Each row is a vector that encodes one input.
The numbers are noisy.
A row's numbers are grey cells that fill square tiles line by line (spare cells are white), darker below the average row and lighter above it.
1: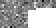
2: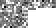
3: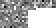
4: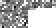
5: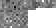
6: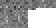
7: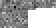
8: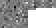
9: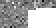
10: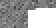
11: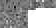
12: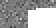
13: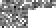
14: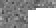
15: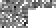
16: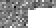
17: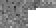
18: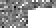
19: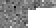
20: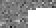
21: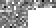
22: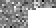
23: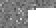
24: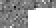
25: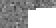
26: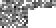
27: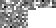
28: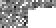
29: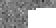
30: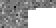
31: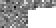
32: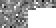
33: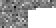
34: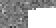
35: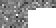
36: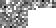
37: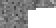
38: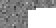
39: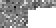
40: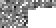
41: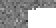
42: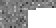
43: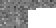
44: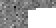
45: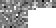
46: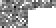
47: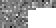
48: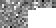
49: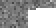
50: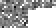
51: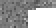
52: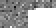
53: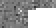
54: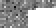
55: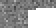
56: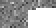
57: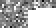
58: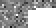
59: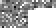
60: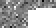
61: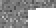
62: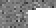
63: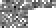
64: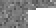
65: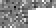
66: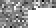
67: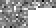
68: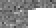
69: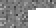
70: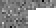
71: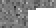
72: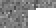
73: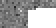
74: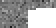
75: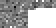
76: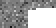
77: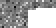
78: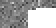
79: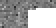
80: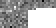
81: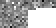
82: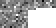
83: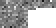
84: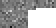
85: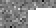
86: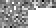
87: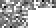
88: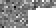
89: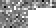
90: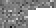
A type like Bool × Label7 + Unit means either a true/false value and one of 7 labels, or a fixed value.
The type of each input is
Bool × Bool × Bool × Label5 × Label5 × Label5.
